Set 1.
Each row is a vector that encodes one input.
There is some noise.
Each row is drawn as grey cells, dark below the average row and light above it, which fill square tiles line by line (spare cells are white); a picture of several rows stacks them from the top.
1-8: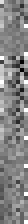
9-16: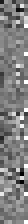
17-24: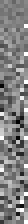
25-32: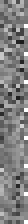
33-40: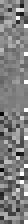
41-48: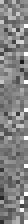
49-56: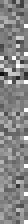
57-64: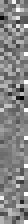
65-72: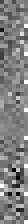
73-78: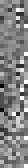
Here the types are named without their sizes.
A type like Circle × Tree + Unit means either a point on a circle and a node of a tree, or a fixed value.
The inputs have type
Line × Tree.
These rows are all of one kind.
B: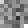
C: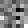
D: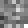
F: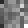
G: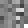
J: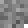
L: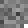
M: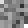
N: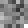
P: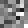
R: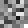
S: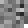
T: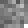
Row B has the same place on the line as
G, N and S.
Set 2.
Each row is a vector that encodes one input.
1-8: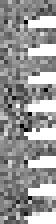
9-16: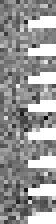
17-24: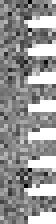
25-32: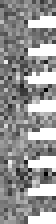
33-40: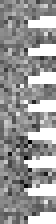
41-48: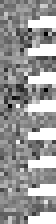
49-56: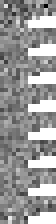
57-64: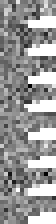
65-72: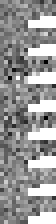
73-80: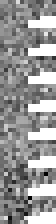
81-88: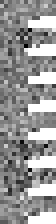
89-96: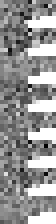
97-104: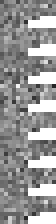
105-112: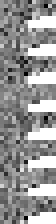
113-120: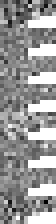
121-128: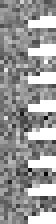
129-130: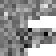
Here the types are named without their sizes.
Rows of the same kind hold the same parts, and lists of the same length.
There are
2 kinds of row.
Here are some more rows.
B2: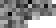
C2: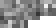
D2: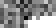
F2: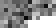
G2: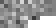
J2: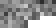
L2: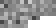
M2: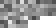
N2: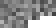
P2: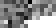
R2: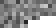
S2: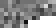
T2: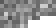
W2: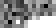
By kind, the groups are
B2, D2, F2, P2, W2
C2, G2, J2, L2, M2, N2, R2, S2, T2

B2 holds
a node of a tree.
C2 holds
a point on a line.
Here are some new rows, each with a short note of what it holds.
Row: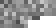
a point on a line
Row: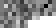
a node of a tree
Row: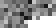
a node of a tree
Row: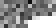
a node of a tree
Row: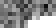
a node of a tree
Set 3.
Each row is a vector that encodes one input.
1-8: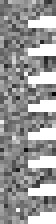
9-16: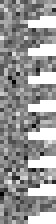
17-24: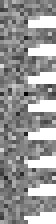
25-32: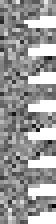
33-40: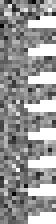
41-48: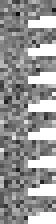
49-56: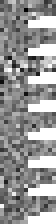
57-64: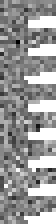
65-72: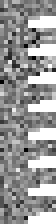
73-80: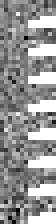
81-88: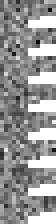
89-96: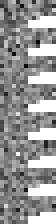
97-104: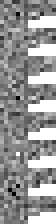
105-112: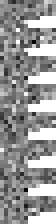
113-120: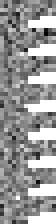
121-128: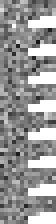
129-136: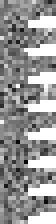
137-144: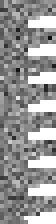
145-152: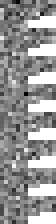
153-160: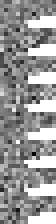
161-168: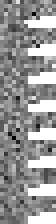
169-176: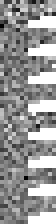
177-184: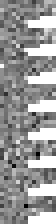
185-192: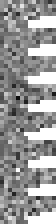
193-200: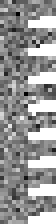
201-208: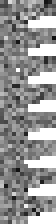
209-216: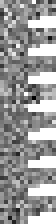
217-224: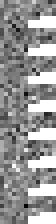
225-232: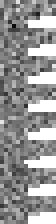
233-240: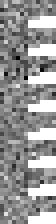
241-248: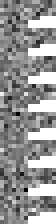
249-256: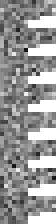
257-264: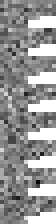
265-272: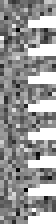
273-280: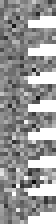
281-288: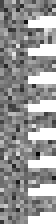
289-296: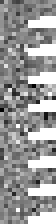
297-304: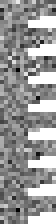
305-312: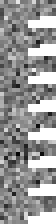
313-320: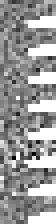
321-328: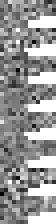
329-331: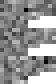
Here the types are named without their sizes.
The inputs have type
List(Line).
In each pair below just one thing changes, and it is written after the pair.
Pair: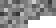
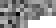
the place on the line in item 2 of the list
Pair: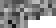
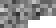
the place on the line in item 2 of the list
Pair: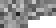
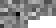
the place on the line in item 2 of the list
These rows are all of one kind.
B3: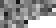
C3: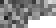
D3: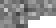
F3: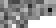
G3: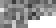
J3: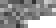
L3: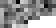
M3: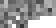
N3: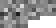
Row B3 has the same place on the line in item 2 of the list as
D3, J3 and N3.
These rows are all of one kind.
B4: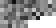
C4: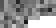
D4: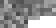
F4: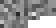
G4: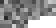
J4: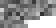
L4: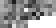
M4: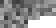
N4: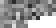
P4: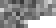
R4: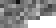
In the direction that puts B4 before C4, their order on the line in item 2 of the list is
D4, M4, P4, G4, F4, J4, L4, B4, N4, R4, C4.
